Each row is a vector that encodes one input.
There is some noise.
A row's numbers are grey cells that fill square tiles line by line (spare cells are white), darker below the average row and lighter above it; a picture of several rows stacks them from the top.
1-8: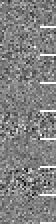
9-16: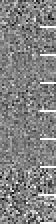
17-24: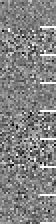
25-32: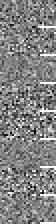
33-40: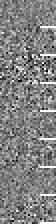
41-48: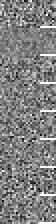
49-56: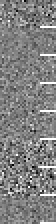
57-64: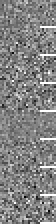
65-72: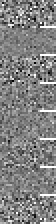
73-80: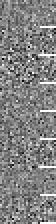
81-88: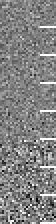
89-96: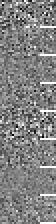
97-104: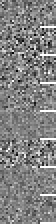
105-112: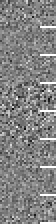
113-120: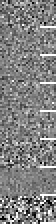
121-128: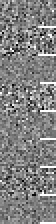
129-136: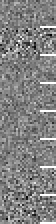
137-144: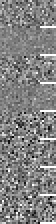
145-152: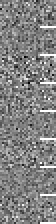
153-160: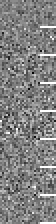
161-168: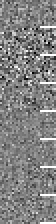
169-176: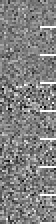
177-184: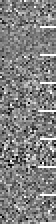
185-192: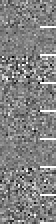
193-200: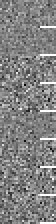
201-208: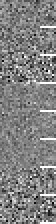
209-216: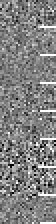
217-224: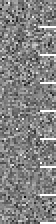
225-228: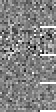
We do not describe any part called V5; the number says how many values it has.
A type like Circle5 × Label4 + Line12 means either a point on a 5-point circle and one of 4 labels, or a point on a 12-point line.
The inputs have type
(Bool × V5 × V5 + Line8) × Label7.
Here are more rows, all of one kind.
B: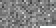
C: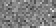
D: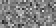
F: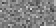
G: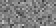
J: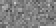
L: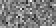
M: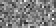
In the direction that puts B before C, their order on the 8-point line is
D, F, L, G, J, M, B, C.
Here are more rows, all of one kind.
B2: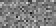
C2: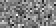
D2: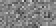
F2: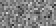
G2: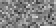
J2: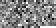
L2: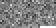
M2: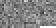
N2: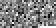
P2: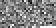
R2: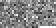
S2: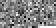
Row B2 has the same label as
C2 and L2.
